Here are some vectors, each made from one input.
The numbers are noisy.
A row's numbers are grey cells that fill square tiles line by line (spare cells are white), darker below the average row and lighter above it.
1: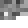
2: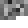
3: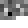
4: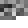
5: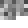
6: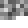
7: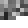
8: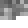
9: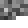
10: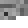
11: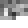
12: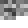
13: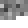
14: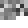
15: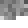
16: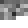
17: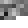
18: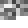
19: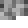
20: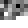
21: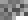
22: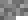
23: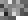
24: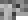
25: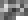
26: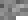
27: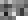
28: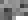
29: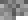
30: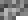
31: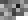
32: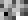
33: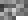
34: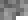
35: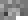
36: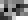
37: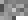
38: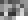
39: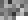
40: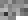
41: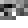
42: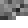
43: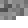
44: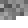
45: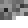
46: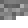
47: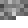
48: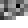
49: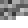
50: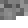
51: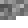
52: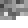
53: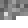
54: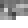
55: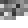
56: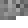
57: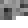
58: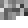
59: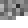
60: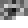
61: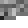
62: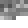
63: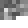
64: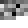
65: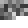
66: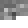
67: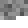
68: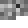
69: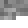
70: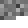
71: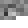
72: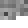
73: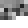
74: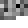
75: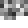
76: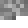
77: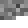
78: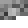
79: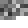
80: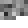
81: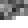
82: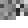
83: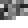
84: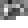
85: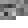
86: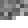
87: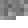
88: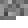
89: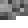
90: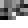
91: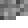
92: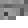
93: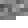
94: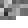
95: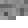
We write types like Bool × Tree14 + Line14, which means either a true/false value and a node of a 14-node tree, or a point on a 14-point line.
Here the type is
Line11 + Tree7.
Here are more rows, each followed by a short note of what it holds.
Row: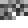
a node of a 7-node tree
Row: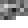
a node of a 7-node tree
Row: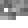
a point on an 11-point line
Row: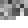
a node of a 7-node tree
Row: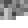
a point on an 11-point line
